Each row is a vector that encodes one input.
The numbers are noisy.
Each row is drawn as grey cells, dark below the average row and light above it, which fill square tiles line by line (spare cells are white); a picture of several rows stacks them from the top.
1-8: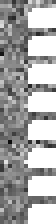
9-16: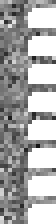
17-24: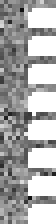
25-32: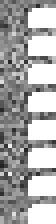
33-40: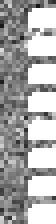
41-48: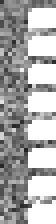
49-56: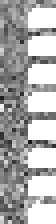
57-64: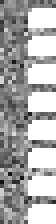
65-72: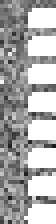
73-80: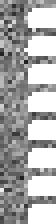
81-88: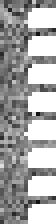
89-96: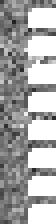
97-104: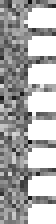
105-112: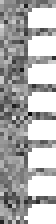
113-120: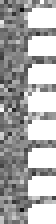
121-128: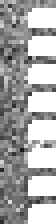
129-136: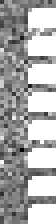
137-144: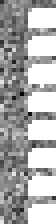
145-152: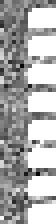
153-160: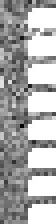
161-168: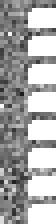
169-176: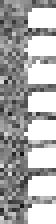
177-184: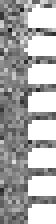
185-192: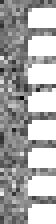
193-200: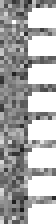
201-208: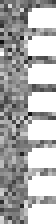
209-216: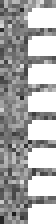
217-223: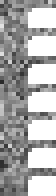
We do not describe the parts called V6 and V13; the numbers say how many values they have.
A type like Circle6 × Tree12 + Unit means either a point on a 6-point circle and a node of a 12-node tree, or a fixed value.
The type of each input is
Line7 × (Line7 + V6) + V13.
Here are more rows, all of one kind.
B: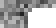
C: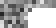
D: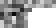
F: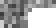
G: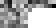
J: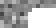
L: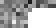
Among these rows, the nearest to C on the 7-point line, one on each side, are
D and F.
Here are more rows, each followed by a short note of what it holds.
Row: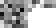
a point on a 7-point line and a value of V6
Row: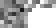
a point on each of two 7-point lines
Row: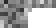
a point on each of two 7-point lines
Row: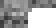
a value of V13
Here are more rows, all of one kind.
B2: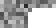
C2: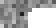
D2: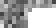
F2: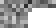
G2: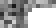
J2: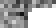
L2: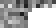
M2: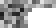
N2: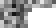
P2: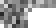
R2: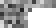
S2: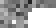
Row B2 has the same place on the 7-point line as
J2 and L2.
